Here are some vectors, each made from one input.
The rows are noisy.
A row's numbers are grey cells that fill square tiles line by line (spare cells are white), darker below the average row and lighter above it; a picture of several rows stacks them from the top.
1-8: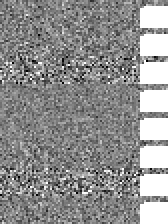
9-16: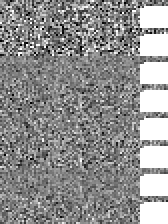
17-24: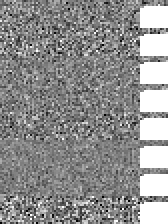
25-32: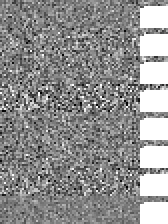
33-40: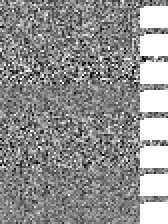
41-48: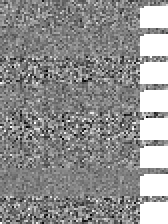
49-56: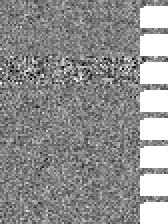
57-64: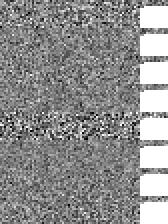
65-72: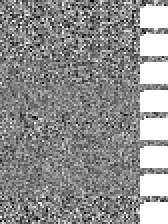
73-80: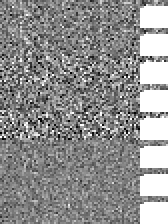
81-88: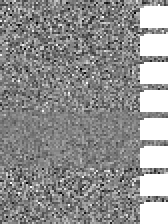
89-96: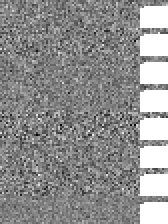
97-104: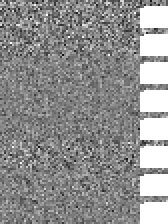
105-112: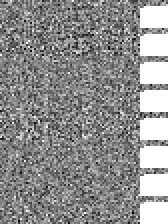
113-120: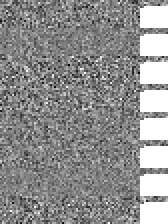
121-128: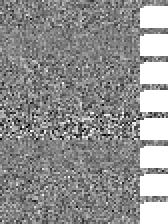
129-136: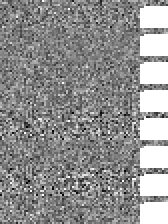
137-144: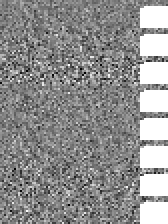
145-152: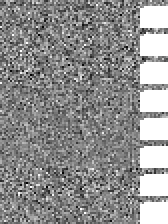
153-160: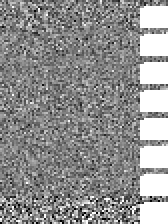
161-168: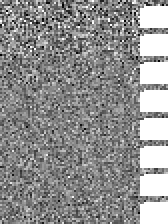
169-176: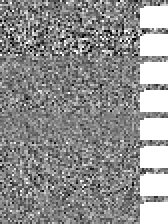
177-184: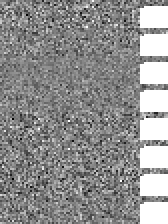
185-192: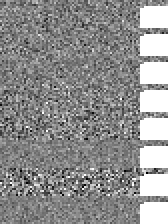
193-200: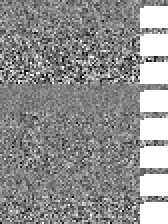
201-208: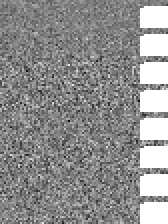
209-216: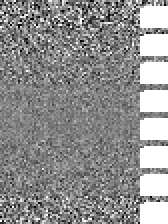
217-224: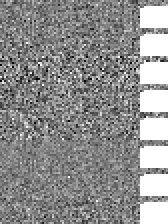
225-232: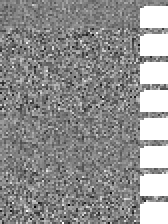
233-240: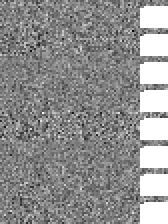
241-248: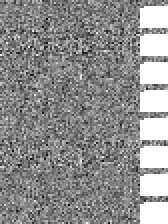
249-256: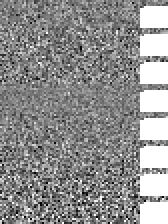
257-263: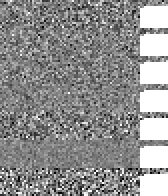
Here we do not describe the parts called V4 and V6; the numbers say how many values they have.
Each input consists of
either a point on a 9-point circle, or three true/false values, a value of V4 and a value of V6.
